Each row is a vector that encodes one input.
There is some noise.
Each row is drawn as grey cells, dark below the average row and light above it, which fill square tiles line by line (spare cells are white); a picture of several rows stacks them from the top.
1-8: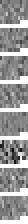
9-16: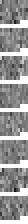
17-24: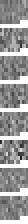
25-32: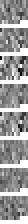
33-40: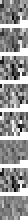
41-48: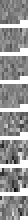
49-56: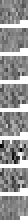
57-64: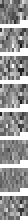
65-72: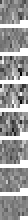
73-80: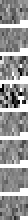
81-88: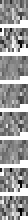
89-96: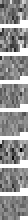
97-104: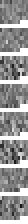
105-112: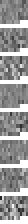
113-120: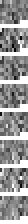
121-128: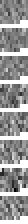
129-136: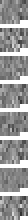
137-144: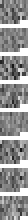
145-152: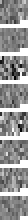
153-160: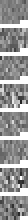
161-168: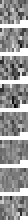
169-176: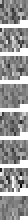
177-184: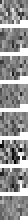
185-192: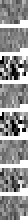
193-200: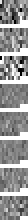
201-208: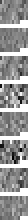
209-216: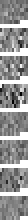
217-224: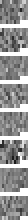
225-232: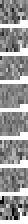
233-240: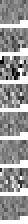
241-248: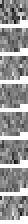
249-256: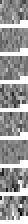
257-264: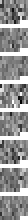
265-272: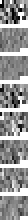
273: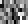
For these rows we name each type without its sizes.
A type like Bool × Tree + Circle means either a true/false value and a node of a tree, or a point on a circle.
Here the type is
(Bool × Bool × Bool + Unit) × List(Line).
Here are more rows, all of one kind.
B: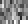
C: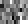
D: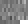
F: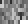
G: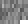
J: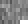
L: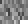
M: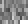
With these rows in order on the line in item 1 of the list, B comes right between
D and G.
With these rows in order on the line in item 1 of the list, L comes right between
G and J.
